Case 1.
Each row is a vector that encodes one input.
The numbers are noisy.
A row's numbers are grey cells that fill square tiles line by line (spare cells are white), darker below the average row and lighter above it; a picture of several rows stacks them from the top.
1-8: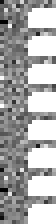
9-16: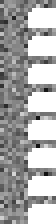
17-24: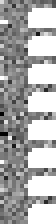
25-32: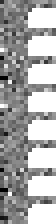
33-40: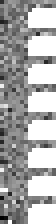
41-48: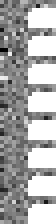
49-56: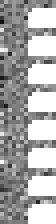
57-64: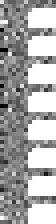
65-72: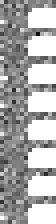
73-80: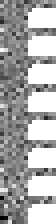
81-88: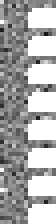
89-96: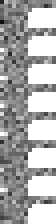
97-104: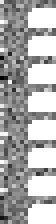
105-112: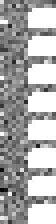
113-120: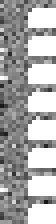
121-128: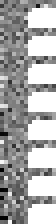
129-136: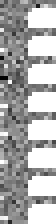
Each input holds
a true/false value, together with either a fixed value, or a point on a 4-point line and a point on a 6-point line.
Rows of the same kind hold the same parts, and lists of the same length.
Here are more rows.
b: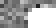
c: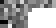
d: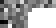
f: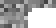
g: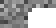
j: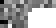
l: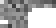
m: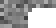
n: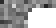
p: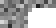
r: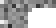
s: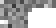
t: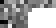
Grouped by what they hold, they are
b, c, d, j, t
f, g, l, m, n, p, r, s

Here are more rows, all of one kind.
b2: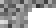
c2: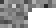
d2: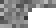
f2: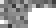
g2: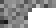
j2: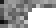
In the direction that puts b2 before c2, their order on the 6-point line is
f2, g2, d2, j2, b2, c2.
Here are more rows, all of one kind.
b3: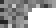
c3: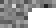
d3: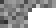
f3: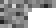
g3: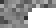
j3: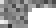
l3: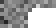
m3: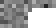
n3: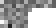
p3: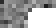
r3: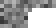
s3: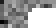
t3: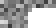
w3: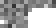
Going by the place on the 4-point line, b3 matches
d3, l3 and s3.
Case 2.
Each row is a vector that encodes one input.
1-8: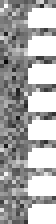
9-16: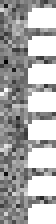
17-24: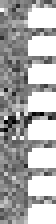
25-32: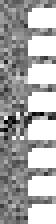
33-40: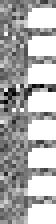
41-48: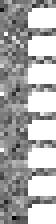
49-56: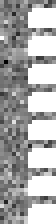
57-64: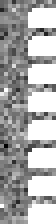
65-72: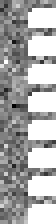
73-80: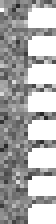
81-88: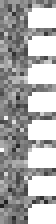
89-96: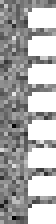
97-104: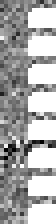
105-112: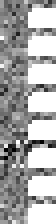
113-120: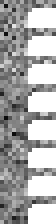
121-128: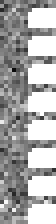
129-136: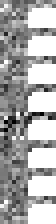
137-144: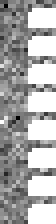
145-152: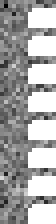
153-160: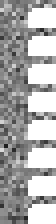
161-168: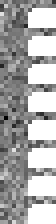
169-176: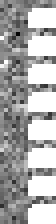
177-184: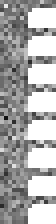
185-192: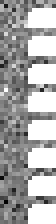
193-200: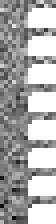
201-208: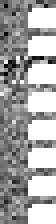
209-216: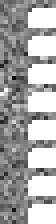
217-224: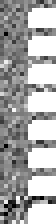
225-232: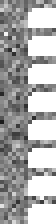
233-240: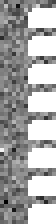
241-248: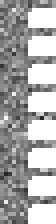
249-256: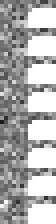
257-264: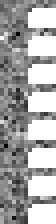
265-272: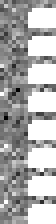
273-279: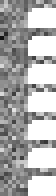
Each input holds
a list of up to two items, each a point on a 4-point line and a point on a 5-point line.
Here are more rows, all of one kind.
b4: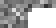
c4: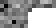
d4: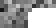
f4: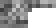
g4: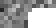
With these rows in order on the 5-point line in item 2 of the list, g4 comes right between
d4 and f4.
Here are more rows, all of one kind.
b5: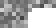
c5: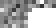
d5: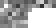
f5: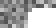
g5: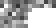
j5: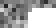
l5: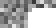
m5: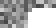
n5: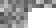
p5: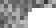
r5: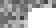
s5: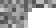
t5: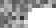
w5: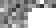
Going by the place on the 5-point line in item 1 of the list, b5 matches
g5, r5 and t5.
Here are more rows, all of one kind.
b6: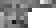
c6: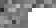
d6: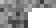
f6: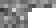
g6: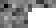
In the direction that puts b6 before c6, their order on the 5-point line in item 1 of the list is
b6, f6, c6, d6, g6.
